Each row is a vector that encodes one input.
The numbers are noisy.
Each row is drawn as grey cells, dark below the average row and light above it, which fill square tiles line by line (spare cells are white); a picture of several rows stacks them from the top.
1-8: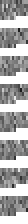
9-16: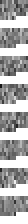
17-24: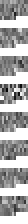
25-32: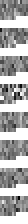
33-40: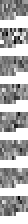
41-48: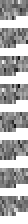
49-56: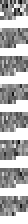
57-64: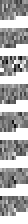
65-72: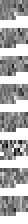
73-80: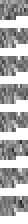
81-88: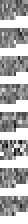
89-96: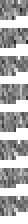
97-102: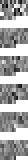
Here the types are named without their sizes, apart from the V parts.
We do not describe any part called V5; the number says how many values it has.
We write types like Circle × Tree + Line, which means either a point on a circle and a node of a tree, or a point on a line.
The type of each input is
List(Bool × V5).
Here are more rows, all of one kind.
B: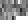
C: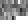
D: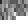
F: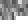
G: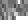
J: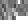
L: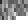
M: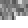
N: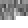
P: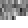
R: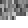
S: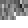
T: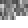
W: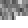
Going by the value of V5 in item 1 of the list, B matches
C, P and R.
